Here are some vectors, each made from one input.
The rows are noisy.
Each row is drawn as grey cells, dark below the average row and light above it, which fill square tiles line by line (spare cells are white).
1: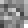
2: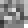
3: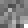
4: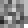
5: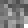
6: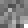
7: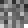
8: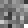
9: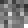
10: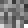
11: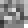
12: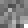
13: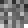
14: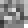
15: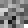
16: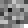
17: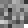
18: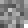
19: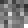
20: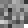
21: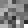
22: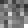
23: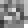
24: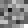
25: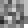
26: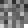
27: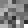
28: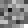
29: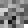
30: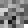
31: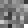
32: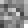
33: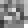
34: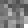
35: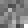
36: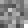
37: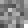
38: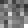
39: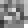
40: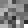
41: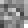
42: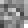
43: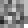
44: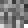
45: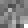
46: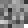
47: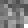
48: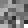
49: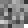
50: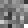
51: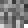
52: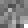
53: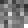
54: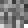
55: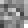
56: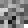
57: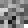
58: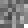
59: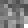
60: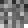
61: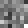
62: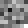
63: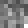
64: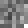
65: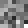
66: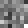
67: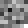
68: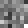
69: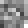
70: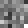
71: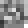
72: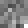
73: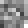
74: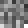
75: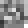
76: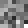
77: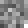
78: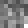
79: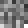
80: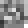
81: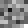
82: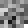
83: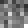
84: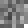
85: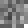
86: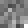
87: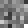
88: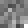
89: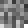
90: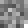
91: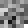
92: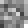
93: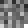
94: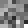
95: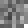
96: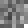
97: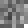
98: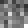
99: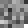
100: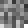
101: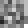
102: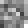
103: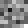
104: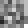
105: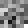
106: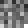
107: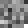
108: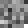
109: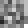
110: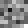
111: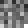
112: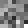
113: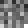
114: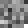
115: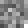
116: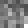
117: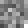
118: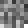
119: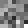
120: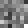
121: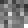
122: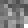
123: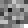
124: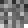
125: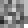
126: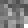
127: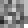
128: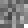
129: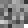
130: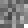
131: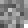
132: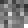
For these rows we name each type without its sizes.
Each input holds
a node of a tree.
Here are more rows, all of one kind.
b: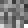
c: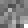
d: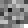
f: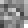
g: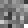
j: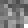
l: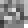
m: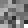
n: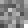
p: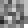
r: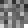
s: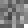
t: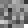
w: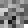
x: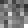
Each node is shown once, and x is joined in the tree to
j and r.
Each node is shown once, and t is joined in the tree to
d and g.
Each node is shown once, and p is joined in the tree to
l.
